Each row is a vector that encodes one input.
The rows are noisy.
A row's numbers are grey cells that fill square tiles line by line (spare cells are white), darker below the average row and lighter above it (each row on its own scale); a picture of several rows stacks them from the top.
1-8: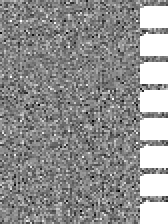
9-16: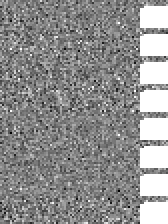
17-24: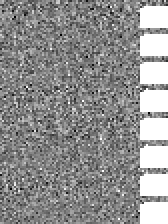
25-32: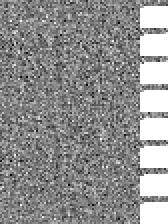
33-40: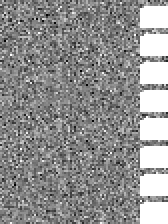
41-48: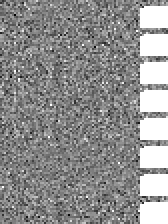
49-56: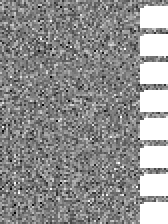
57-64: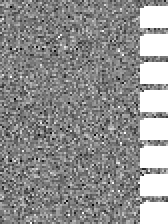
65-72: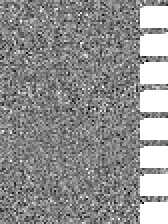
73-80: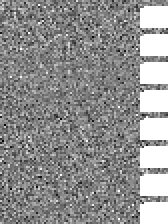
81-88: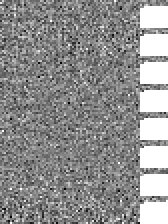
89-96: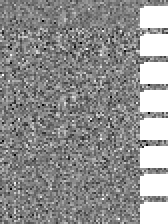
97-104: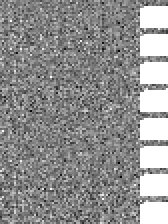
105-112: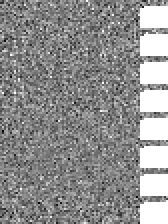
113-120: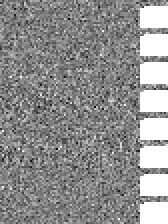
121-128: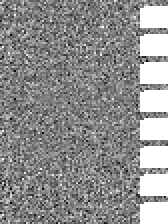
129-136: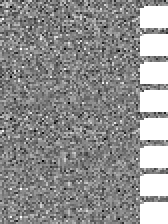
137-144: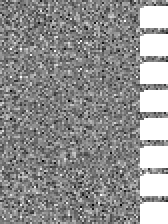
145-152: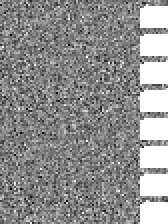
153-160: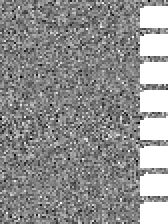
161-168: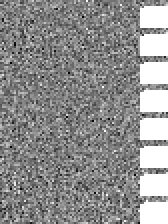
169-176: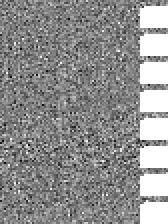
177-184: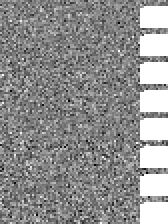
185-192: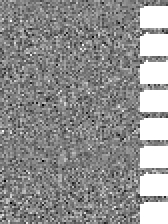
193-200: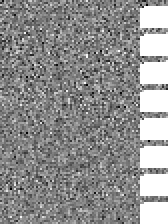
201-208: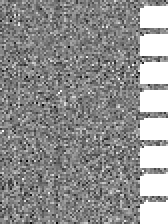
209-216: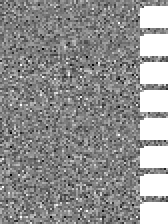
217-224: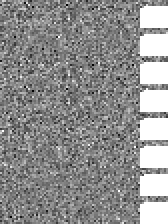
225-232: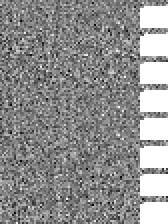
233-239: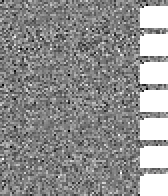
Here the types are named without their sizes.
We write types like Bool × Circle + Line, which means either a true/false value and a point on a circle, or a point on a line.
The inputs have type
List(Line).
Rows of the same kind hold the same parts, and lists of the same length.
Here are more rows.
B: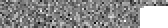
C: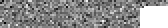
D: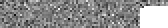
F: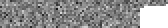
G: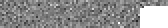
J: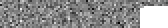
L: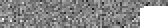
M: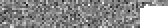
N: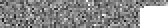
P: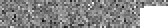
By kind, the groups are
B
C, L
D, F, J, M, N, P
G

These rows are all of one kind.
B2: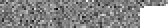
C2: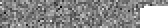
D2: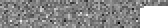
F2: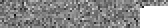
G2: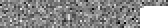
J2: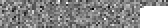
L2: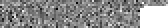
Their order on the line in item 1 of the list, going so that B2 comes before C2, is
F2, B2, L2, C2, J2, G2, D2.
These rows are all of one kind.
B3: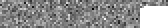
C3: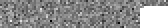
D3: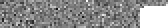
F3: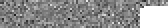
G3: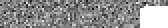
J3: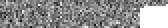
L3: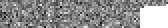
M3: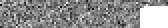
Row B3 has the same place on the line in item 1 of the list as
G3 and M3.
